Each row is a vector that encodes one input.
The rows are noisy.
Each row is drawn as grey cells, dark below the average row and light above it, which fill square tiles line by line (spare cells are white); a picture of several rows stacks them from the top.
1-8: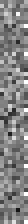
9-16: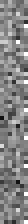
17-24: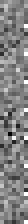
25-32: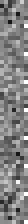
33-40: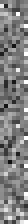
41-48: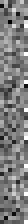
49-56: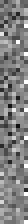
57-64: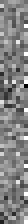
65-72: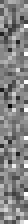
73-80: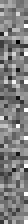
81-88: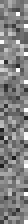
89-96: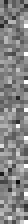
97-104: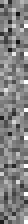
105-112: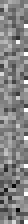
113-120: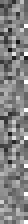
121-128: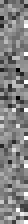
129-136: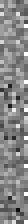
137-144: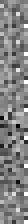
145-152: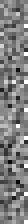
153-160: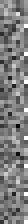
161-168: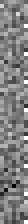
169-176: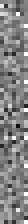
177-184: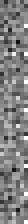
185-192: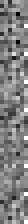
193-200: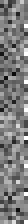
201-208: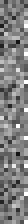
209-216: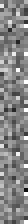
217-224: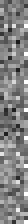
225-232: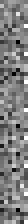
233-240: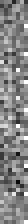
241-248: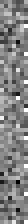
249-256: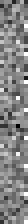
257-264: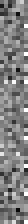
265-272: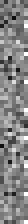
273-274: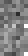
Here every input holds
either a point on a 4-point line and a point on a 5-point line, or a point on a 9-point line.
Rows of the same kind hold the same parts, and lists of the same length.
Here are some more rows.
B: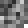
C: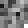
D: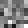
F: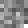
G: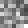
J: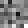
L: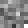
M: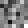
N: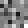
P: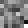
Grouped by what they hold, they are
B, C, J, M, N
D, F, G, L, P

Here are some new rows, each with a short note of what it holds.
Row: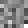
a point on a 4-point line and a point on a 5-point line
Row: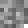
a point on a 4-point line and a point on a 5-point line
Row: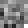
a point on a 4-point line and a point on a 5-point line
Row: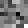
a point on a 9-point line
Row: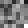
a point on a 9-point line
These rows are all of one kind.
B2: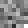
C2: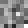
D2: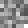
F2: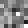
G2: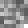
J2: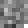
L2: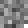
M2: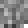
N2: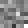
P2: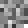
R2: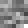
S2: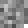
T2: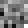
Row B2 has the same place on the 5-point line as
J2, L2 and T2.
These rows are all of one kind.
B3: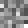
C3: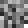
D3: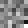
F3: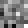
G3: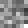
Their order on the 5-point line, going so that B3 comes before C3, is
B3, G3, D3, F3, C3.
